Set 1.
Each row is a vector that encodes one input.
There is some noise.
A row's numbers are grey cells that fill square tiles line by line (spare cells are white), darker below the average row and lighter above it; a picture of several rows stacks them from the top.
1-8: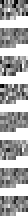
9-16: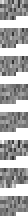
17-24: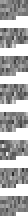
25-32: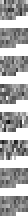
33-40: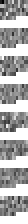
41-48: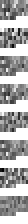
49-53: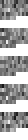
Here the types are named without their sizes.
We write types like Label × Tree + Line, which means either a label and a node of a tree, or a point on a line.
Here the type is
Label.
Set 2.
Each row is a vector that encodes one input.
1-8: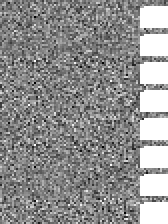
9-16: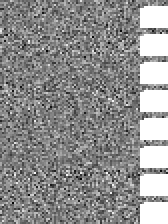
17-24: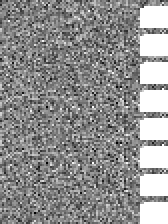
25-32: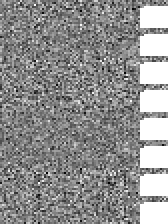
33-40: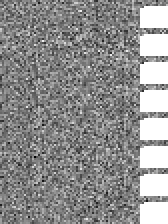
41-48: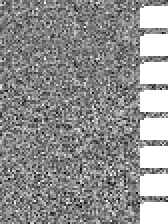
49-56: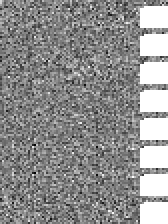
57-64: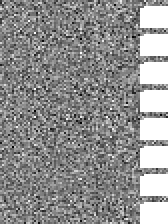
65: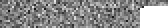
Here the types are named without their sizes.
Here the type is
Line × Line.
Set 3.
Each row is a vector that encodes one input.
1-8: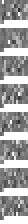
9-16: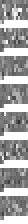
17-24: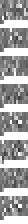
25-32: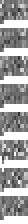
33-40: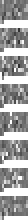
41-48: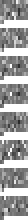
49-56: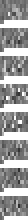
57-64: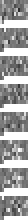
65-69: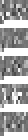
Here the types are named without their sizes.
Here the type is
Label.
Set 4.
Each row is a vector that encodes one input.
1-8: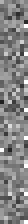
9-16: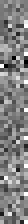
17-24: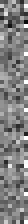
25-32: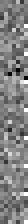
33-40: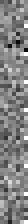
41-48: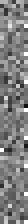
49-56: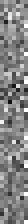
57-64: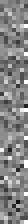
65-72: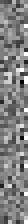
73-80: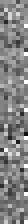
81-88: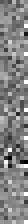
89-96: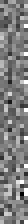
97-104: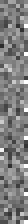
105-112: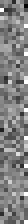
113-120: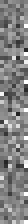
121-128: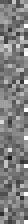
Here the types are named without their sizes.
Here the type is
Label.
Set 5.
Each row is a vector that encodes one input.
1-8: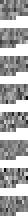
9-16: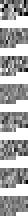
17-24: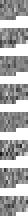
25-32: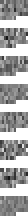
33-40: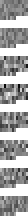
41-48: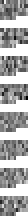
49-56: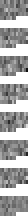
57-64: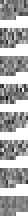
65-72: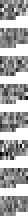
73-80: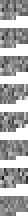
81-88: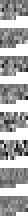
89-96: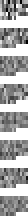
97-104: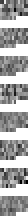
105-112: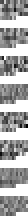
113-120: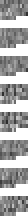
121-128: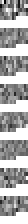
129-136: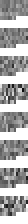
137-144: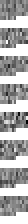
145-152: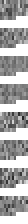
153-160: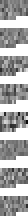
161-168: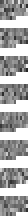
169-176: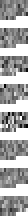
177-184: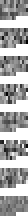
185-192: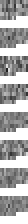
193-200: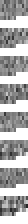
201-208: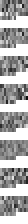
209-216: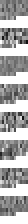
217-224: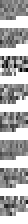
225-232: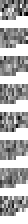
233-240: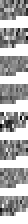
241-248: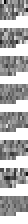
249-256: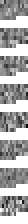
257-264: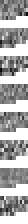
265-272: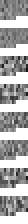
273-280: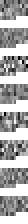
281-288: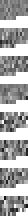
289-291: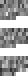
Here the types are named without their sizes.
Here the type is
Line.
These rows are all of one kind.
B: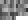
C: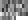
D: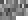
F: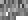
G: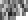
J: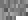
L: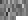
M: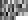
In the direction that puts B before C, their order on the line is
G, B, D, L, M, C, J, F.
